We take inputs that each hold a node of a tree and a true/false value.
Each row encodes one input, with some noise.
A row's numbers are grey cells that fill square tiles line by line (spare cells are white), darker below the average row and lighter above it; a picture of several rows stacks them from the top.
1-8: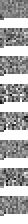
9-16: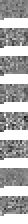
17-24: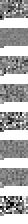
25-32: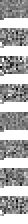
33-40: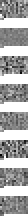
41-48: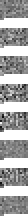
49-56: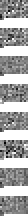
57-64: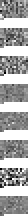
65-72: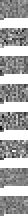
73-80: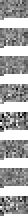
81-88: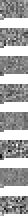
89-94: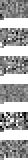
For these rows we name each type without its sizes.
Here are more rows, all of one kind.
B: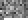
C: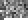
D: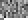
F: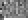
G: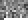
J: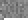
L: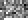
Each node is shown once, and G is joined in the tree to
C and J.
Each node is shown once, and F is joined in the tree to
L.
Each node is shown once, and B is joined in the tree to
D.
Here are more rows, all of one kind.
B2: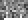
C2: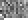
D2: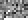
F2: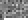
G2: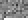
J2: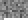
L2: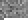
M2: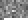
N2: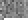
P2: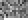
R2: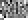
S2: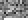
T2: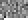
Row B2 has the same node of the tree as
D2, G2, S2 and T2.
